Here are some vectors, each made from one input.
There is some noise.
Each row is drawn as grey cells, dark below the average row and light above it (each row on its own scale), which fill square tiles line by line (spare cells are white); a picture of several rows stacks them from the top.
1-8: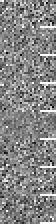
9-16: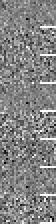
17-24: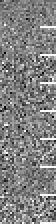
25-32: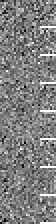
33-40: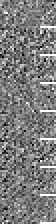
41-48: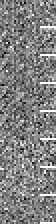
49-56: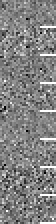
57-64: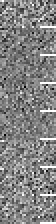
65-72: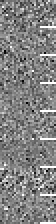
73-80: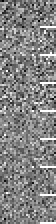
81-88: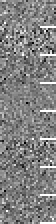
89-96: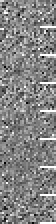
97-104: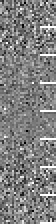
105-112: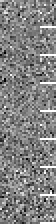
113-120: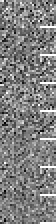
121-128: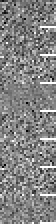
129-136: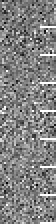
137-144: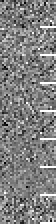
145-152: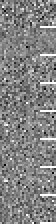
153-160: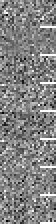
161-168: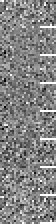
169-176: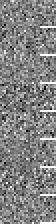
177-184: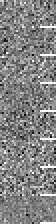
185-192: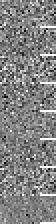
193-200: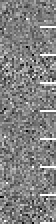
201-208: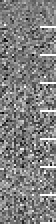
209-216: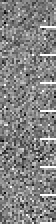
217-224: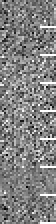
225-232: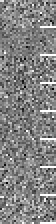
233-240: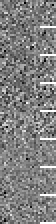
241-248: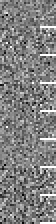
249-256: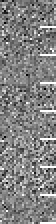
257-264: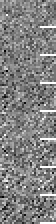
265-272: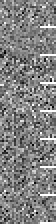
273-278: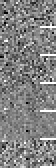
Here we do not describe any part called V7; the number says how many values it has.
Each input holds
a true/false value and a value of V7, together with either a point on an 8-point circle, or a fixed value.
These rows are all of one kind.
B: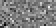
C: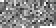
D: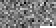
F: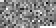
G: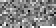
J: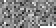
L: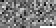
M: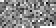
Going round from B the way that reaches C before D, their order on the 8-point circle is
B, C, G, J, L, F, D, M.
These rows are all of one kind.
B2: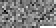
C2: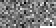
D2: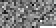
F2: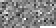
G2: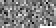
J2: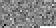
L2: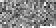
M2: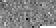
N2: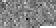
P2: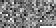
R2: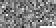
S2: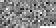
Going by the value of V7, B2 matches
D2 and G2.
